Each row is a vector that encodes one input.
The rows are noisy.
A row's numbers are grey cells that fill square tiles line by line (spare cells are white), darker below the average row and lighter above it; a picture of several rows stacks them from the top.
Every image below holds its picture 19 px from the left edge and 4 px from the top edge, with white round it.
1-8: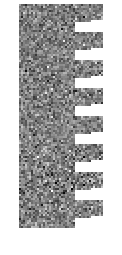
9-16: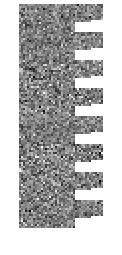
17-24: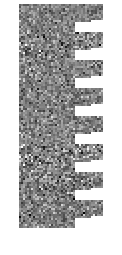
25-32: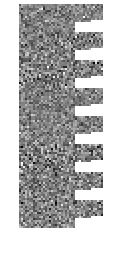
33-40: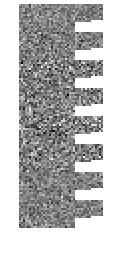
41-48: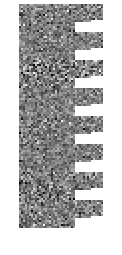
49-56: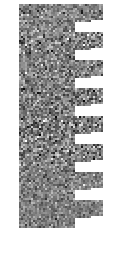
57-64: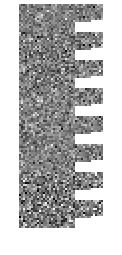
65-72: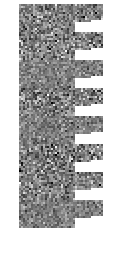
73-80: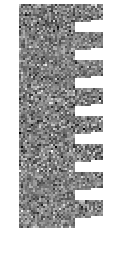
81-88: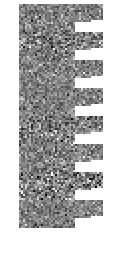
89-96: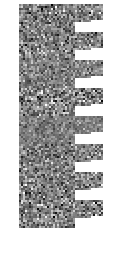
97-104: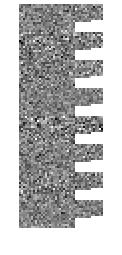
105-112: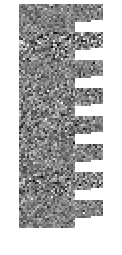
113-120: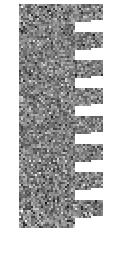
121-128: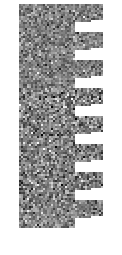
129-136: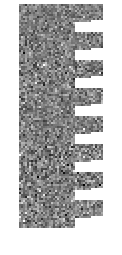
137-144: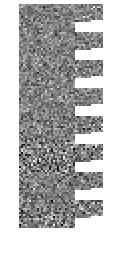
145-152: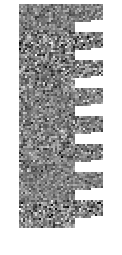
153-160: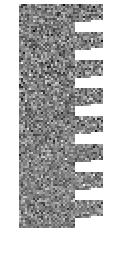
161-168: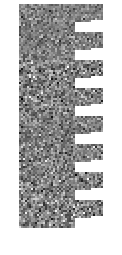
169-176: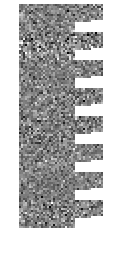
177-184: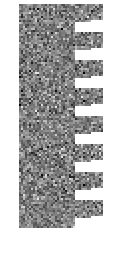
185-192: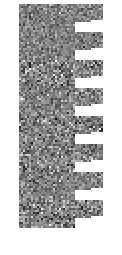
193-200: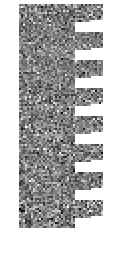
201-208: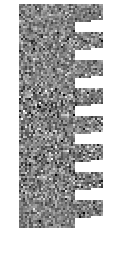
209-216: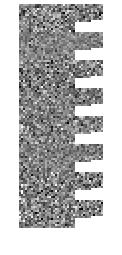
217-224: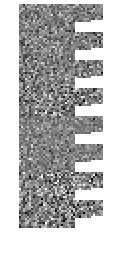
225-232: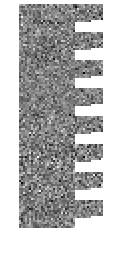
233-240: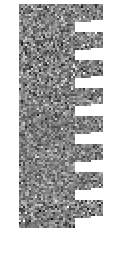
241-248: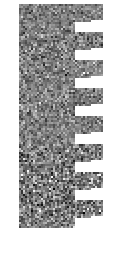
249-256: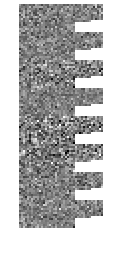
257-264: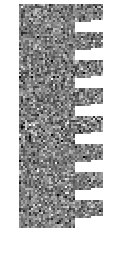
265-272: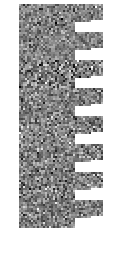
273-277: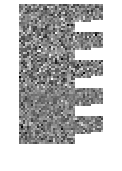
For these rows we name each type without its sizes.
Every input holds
a point on a line and a true/false value, together with either a point on a circle and a label, or a point on a line.
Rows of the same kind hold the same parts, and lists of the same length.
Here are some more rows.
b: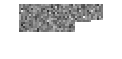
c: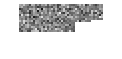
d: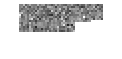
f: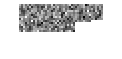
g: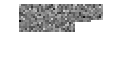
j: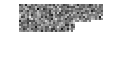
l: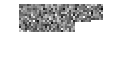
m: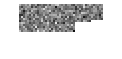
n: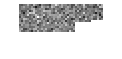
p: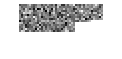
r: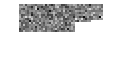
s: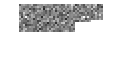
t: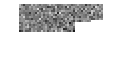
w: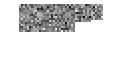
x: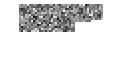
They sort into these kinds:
b, d, g, l, m, p, r, s, t, x
c, f, j, n, w

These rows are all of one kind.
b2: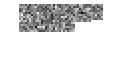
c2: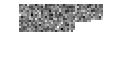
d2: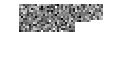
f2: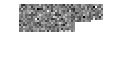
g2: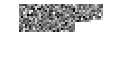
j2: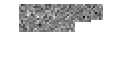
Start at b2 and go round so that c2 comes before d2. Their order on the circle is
b2, j2, c2, f2, g2, d2.
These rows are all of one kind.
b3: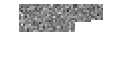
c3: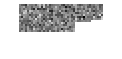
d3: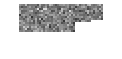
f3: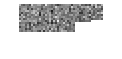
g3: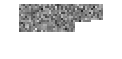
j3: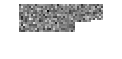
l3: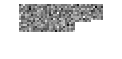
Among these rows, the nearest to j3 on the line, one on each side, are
c3 and l3.
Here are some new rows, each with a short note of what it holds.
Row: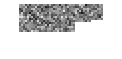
a point on each of two lines and a true/false value
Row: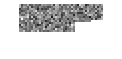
a point on each of two lines and a true/false value
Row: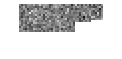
a point on a circle, a label, a point on a line and a true/false value
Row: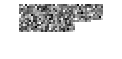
a point on each of two lines and a true/false value
